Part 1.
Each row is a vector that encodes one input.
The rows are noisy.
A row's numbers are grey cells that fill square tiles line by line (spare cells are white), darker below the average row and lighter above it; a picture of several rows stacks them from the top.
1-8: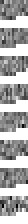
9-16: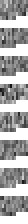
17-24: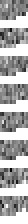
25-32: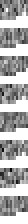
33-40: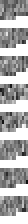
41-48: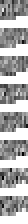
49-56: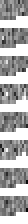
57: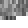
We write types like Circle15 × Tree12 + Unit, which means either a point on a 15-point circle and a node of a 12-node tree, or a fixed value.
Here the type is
Bool × Bool × Bool + Line4.
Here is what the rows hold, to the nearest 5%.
About 25% of them hold a point on a 4-point line. The rest hold three true/false values.
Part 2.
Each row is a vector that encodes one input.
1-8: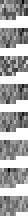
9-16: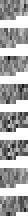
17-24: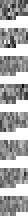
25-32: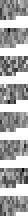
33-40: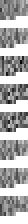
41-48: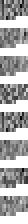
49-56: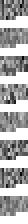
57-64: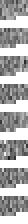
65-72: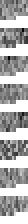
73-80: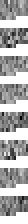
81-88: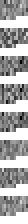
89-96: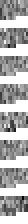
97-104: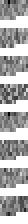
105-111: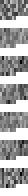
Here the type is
Tree9 + Tree11.
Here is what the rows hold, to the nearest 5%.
About 45% of them hold a node of a 9-node tree. The rest hold a node of an 11-node tree.
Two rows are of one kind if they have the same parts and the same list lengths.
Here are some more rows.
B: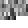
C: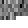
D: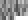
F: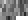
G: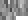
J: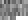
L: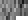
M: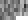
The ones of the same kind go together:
B, C, F, L
D, G, J, M

